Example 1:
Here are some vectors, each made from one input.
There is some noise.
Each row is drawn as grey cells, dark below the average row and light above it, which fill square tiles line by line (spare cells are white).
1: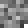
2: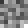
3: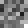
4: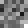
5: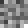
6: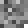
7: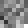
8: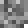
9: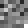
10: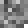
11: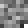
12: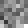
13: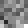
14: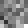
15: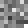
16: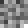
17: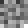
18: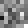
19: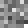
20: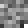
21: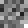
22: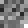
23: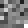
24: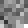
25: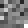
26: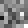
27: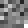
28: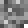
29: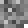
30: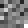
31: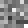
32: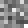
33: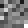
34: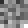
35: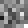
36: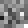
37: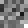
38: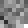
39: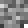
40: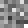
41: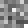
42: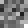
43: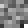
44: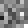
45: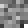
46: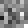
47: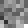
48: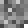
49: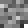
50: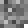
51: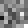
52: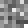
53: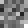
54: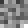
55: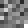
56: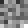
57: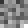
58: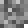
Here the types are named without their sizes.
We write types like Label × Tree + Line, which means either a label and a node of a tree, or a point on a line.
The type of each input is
Circle.
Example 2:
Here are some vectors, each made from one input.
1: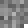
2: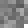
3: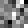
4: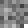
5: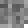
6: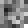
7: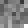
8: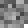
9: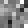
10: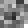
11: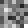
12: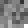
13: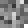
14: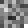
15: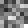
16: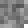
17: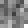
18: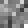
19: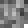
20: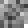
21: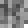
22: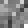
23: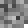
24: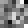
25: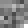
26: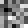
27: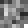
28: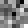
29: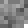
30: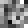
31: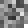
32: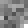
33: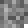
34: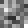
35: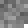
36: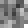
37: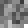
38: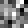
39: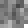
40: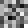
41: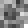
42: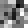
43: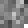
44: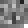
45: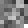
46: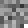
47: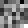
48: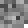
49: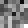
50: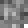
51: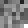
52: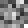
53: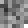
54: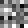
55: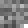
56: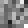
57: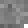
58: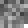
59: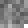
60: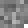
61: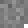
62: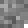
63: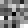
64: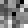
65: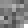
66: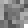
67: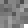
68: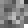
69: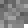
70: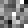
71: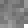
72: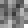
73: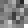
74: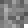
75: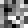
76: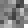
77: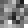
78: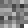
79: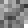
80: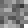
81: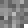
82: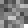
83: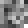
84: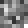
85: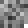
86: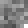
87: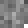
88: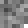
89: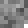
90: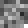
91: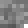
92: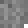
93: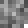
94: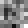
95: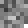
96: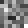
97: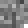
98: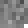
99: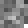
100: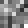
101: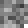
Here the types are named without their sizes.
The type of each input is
Line.
